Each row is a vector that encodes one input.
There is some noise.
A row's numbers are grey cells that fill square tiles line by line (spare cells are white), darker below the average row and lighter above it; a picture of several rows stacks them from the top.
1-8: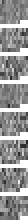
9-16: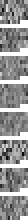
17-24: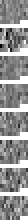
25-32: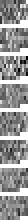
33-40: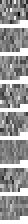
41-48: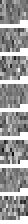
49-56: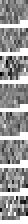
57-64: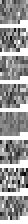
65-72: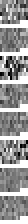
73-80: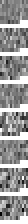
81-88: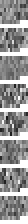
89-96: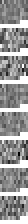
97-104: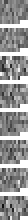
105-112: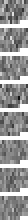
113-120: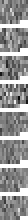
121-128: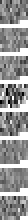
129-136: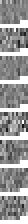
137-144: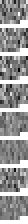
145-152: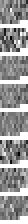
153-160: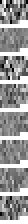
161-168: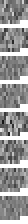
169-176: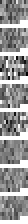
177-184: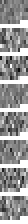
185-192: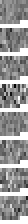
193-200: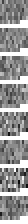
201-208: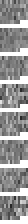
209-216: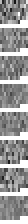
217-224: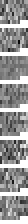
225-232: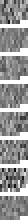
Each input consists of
a list of up to two items, each a point on a 6-point line and a true/false value.
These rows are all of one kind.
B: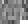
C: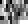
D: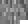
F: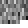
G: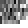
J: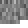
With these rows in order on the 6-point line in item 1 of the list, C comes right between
G and J.
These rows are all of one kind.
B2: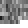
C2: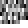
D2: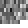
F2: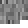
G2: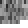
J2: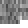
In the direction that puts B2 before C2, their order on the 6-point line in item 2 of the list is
D2, J2, B2, C2, G2, F2.
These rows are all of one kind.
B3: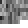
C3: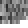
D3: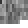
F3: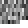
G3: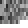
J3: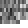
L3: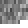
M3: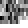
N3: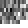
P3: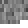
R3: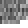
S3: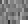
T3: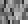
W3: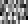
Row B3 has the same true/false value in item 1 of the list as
D3, G3, M3 and S3.
